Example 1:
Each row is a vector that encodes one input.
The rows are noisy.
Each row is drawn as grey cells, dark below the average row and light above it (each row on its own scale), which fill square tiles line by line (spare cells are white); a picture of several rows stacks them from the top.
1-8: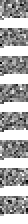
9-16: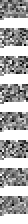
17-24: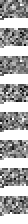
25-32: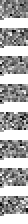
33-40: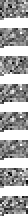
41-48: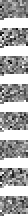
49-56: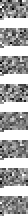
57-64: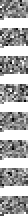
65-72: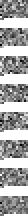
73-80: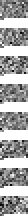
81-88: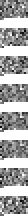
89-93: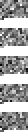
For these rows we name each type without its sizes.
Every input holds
a true/false value, together with either a point on a line, or a node of a tree.
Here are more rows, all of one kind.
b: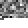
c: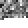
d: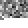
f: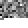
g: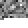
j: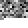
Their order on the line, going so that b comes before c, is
j, f, b, g, c, d.
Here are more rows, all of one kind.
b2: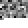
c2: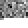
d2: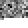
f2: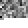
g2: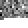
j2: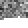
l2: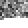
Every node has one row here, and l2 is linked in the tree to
f2 and j2.
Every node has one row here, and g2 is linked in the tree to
b2.
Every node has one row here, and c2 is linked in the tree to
d2 and f2.
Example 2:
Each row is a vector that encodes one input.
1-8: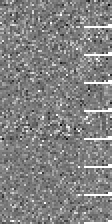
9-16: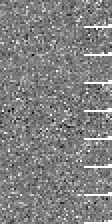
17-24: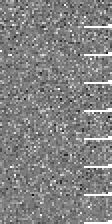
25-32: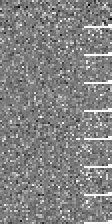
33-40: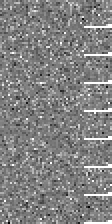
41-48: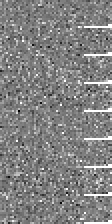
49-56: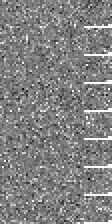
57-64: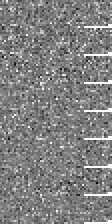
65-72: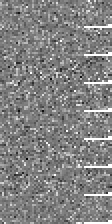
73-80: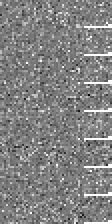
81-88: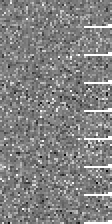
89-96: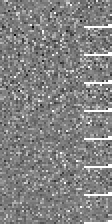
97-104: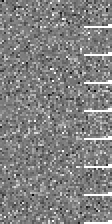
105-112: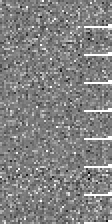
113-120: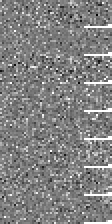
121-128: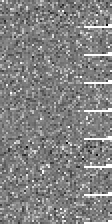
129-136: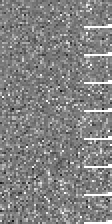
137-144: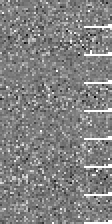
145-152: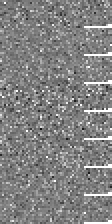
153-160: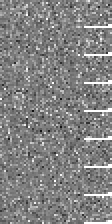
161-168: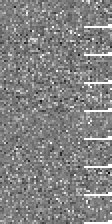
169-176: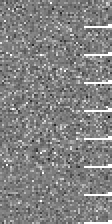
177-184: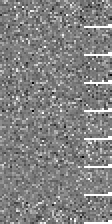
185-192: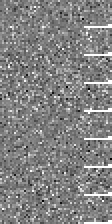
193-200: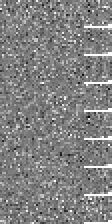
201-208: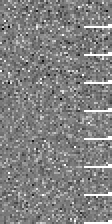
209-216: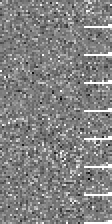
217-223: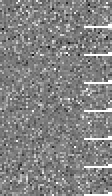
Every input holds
either a point on a 13-point circle and one of 10 labels, or a point on a 17-point circle.
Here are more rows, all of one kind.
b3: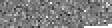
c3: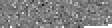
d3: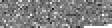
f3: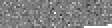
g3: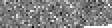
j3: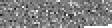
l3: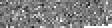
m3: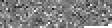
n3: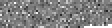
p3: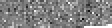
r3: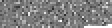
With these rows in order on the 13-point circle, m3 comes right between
l3 and r3.
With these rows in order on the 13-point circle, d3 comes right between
b3 and n3.
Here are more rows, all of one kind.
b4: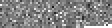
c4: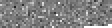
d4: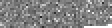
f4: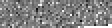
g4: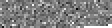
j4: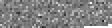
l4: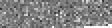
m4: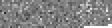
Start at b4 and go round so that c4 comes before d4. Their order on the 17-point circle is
b4, l4, c4, g4, f4, j4, d4, m4.
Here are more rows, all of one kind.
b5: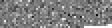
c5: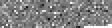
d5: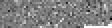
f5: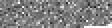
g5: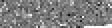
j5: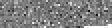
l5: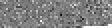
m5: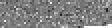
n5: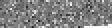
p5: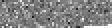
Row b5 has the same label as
d5 and j5.
